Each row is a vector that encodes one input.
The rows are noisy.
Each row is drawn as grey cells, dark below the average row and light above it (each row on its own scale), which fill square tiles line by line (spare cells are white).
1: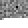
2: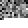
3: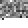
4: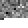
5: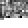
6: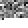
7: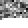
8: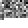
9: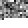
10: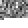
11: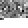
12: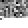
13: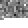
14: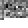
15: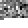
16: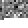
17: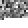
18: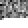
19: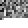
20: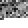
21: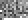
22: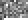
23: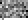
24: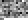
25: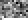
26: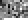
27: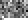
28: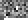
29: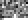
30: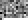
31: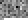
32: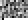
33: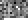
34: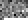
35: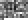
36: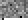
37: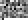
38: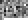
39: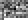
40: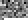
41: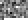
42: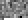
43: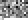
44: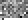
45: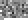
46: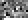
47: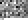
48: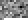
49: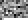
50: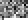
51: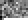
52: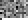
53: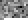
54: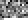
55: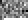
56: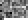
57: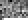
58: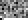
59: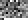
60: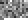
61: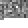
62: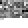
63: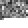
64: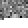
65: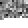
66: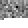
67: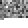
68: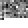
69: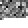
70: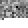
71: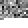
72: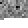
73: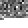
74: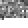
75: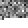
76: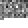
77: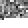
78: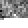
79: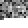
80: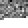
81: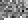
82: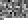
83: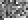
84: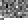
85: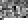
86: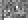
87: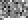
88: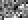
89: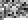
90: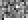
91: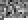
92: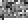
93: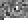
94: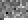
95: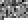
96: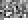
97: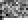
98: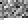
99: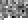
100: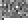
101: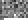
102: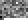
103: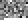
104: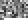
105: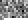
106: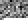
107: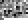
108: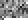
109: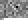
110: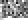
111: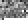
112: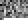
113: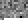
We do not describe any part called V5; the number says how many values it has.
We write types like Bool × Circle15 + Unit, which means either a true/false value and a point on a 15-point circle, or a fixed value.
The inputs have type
(Bool × Bool × Bool + V5) × Tree10.
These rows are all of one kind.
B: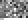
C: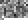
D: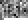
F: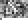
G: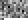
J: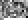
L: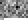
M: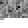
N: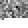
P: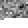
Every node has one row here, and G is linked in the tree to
D, J and M.
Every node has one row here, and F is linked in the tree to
C, M and P.
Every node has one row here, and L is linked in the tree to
B and N.
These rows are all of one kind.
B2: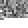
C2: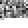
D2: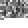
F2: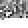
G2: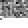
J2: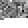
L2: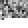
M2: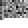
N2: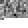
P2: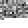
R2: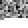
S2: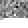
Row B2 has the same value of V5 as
D2, F2, J2 and P2.
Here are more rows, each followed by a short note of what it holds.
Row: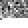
a node of a 10-node tree and a value of V5
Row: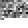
a node of a 10-node tree and a value of V5
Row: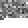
a node of a 10-node tree and a value of V5
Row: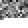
a node of a 10-node tree and three true/false values
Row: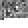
a node of a 10-node tree and three true/false values
